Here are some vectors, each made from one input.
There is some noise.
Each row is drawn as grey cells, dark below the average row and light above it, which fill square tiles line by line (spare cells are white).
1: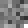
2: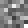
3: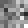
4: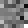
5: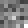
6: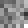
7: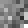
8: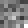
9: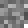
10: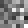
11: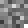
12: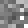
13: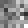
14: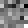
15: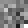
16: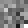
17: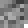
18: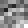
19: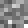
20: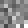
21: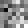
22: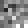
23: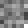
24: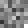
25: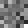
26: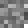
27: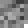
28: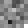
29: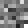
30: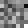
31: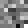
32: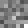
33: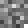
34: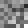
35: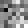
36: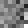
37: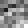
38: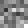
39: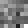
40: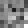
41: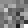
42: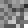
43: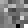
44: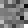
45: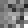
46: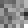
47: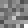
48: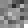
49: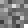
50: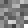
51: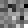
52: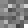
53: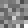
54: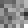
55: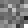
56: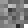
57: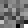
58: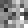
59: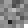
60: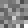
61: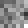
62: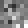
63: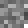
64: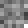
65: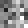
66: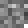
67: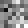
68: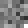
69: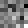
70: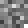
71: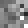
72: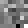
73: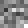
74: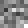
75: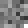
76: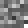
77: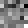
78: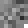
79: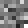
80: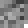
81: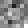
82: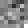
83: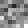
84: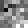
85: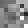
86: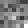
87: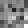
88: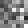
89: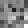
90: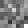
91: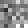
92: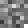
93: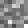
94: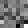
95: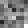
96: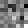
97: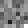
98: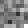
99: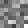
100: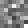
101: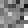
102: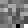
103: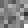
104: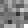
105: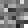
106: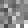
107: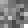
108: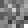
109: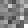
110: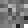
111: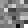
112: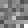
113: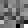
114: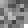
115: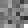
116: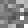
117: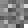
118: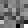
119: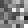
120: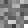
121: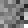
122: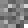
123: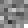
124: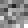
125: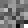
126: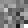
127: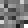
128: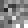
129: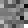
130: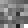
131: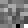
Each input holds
a point on a 9-point circle and a point on a 9-point line.
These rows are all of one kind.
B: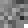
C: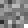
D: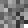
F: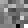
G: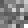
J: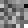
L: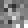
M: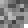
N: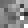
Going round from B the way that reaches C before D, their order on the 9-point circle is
B, M, L, J, C, N, F, G, D.
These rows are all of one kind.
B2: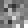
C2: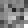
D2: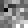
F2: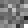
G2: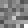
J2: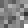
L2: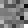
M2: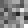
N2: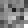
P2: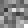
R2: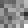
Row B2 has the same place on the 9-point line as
J2 and R2.
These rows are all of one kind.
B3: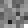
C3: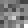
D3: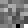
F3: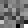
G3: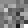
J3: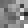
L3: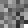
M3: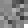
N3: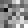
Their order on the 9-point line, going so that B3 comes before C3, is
N3, J3, B3, M3, C3, D3, G3, L3, F3.
